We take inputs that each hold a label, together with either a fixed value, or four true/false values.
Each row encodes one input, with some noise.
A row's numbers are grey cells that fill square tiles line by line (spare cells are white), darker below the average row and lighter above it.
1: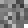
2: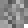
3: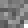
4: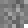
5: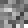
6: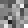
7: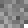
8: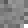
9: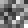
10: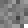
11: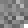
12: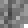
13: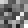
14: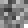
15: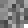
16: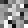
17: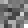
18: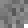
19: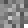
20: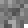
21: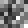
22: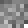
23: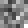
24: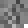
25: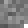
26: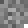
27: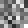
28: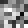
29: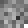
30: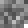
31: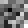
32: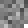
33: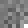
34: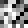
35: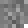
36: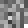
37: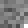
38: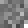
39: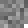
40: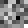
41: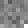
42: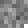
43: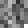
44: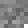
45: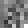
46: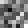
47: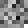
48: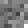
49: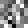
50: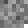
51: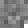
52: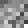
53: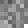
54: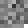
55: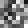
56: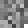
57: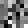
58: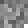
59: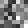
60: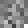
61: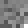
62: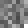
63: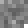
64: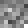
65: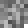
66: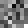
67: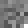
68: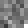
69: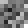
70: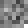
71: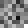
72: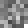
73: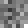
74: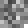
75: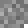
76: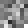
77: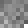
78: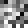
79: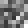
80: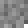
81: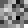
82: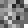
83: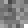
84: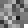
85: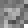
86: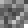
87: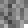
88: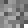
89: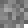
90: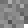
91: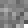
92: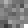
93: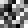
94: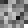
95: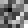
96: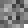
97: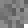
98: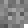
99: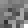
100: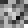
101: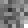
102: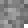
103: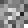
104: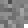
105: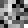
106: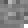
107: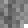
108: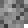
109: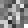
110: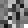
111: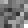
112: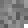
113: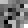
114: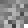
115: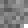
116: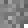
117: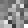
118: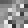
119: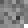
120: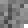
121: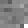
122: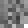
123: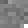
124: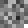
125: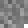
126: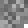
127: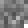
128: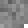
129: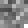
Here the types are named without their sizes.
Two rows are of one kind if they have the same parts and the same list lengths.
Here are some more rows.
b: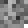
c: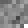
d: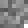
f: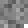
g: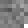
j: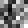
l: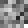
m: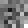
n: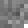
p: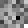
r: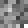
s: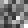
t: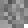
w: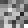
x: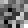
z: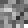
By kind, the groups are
b, c, d, g, l, n, p, r, s, t, w, z
f, j, m, x

